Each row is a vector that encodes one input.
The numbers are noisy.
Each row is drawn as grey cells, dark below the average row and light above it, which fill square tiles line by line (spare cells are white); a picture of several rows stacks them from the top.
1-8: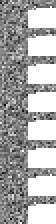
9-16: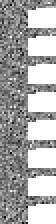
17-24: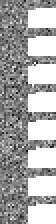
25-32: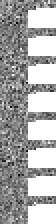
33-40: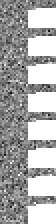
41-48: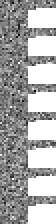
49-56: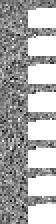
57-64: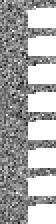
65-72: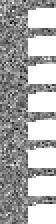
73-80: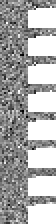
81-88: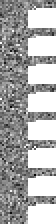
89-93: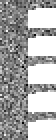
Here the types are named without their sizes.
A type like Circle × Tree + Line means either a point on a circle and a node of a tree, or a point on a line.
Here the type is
Label × (Label + Line).
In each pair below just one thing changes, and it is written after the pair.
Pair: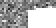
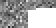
the label
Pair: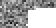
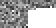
the label
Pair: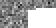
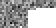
the label
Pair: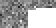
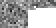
the label
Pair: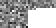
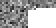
the place on the line
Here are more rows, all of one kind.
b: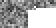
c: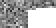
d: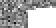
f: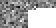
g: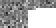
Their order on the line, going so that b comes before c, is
b, f, c, d, g.
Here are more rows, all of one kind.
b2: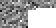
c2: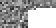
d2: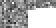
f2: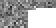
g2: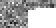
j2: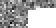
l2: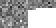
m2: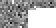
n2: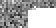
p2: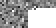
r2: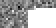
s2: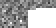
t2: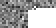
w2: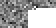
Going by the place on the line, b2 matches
c2, f2, l2 and s2.
